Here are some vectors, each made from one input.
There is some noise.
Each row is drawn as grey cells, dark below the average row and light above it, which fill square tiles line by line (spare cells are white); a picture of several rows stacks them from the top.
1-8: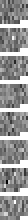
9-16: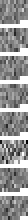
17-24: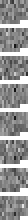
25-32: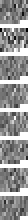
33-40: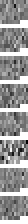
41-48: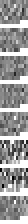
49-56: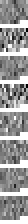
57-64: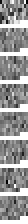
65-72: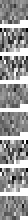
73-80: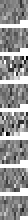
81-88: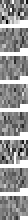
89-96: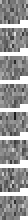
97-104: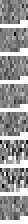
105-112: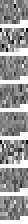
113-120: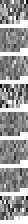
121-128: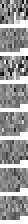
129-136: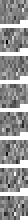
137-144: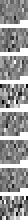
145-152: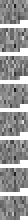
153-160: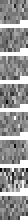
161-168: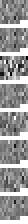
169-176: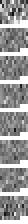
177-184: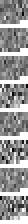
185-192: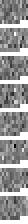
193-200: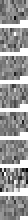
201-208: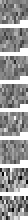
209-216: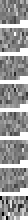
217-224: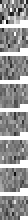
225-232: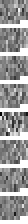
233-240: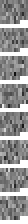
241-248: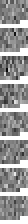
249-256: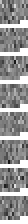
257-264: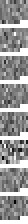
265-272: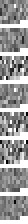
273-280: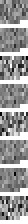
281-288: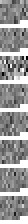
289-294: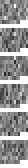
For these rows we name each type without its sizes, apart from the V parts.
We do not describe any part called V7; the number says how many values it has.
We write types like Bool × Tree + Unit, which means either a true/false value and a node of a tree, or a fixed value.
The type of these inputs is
(Bool × Bool × Bool × Bool × Bool + Line) × V7 + Label × Label.
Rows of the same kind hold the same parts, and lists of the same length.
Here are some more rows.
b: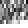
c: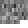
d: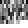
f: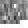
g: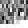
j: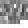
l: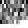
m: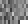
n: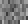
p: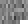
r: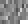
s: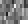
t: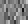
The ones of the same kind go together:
b, d, g, l
c, f, j, m, n, p, r, s
t

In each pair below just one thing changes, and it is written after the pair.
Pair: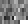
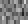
the value of V7
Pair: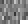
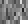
the value of V7
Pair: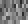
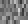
the place on the line
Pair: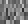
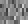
the place on the line
